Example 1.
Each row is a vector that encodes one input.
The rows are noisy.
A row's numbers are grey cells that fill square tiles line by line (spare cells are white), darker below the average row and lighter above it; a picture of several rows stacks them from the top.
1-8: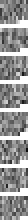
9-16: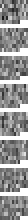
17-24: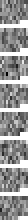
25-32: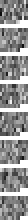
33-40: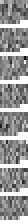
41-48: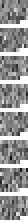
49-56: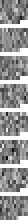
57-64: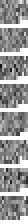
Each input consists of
one of 7 labels.
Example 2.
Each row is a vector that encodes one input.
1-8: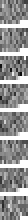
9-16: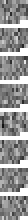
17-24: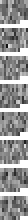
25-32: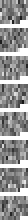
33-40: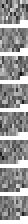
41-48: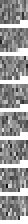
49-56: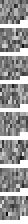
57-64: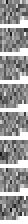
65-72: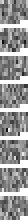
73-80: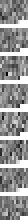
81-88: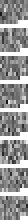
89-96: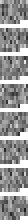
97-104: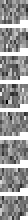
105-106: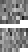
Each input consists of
one of 7 labels.
